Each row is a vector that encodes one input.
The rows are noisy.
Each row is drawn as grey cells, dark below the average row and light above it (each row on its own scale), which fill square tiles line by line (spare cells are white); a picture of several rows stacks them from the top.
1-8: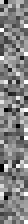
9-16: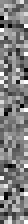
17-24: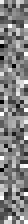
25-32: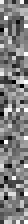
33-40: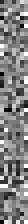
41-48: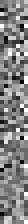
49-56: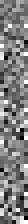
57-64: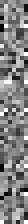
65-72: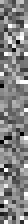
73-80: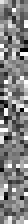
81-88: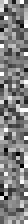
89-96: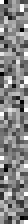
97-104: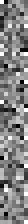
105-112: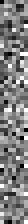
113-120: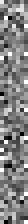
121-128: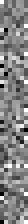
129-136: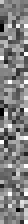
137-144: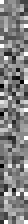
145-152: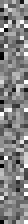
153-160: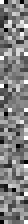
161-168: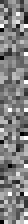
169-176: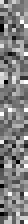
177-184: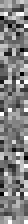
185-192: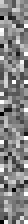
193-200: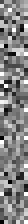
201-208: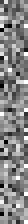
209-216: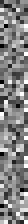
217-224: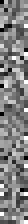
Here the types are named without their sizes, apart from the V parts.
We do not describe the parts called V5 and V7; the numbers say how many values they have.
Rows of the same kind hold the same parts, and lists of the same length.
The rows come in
2 kinds.
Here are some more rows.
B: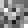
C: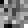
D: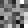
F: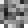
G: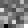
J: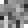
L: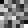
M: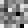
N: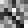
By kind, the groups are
B, D, F, J, M, N
C, G, L

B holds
a label, a point on a line and a value of V7.
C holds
a point on a line, a true/false value and a value of V5.
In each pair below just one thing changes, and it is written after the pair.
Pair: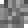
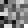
the place on the line
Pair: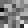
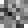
the place on the line
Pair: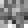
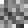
the value of V7
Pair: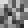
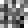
the label
